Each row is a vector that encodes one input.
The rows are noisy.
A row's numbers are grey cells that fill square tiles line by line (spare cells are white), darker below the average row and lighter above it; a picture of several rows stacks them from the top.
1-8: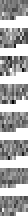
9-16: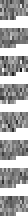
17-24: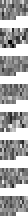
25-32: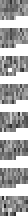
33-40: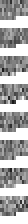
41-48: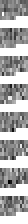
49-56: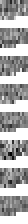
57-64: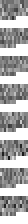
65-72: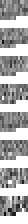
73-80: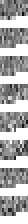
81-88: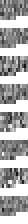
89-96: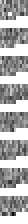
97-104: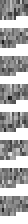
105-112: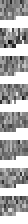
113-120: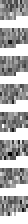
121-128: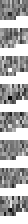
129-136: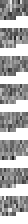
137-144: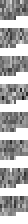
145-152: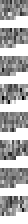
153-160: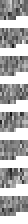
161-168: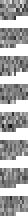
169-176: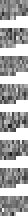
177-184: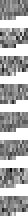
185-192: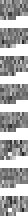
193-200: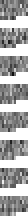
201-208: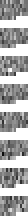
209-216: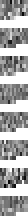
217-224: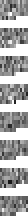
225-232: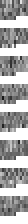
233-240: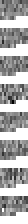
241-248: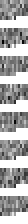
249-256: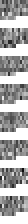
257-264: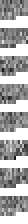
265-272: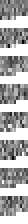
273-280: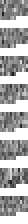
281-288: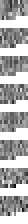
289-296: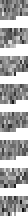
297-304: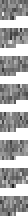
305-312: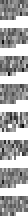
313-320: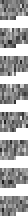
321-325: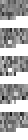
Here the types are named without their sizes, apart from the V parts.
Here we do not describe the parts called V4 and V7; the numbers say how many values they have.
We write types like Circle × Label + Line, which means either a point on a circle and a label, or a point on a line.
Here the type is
Bool × (Tree × V4 × V7 + Unit).
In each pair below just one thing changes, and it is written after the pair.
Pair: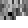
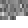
the true/false value
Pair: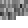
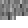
the value of V4
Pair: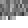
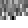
the true/false value
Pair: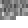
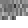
the value of V7
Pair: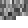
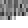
the value of V7
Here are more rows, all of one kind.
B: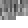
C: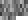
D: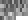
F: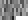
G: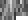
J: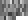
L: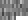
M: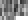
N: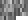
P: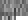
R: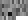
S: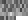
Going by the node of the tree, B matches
G, L, M and S.
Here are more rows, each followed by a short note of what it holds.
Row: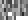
a true/false value
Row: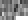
a node of a tree, a true/false value, a value of V4 and a value of V7
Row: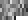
a true/false value
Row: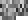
a true/false value
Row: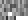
a true/false value
